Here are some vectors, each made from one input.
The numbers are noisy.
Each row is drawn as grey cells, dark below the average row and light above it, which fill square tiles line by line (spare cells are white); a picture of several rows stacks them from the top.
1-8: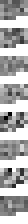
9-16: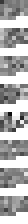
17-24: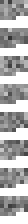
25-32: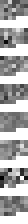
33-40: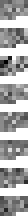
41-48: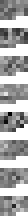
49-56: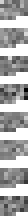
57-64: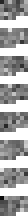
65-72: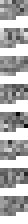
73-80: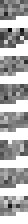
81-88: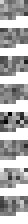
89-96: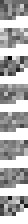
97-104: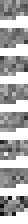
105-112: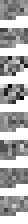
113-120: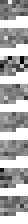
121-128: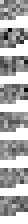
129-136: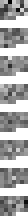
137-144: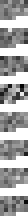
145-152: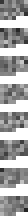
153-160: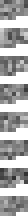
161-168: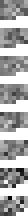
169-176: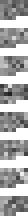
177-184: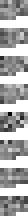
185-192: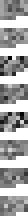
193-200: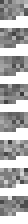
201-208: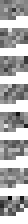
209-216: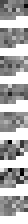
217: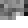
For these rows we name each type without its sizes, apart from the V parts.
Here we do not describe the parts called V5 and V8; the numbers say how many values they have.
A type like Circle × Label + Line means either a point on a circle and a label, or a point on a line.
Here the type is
(Bool × Bool × Bool × Bool + V5) × V8 + Label.
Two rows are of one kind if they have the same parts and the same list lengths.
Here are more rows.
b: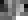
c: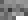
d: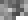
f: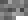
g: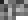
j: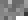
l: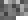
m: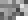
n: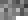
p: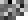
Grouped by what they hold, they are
b, g, l, m
c, d, f, j, n
p

